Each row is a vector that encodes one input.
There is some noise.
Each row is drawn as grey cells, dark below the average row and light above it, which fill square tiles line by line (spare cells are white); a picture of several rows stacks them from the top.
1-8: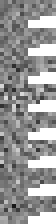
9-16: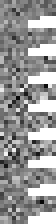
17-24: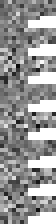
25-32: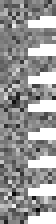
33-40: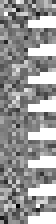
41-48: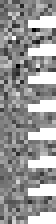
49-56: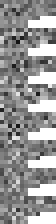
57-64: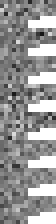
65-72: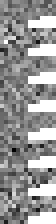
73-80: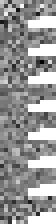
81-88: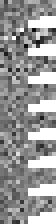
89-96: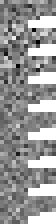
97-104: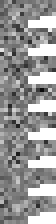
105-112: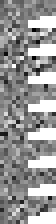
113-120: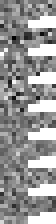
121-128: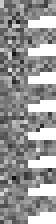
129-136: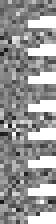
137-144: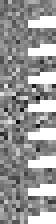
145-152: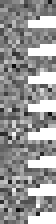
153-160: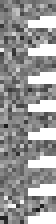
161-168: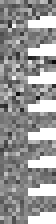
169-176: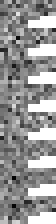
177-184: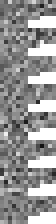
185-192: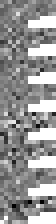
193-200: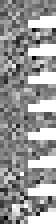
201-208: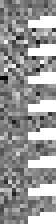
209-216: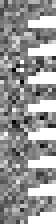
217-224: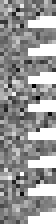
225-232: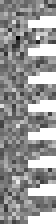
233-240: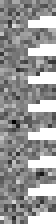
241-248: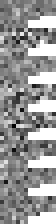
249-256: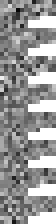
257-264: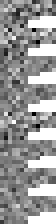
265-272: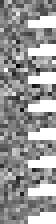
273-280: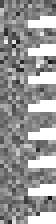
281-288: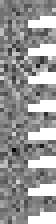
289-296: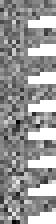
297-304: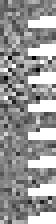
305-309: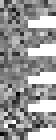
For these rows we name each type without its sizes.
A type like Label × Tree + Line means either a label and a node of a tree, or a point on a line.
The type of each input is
Circle + Line × (Tree + Unit).
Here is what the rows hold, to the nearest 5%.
About 15% of them hold a point on a circle. The rest hold a point on a line, together with either a fixed value, or a node of a tree.
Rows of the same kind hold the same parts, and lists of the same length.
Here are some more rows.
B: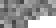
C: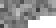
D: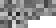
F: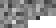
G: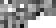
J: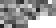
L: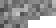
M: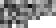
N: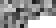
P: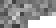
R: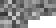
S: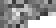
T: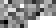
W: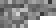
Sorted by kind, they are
B, C, J, L, P, R, S, W
D, F, M
G, N, T

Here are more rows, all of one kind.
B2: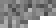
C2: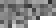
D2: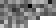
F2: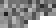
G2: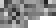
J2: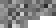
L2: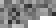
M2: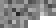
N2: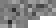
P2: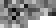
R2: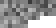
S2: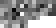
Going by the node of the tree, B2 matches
D2, F2, L2 and M2.
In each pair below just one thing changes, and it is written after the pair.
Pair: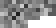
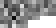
the place on the line
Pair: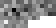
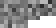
the node of the tree
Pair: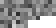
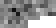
the place on the line
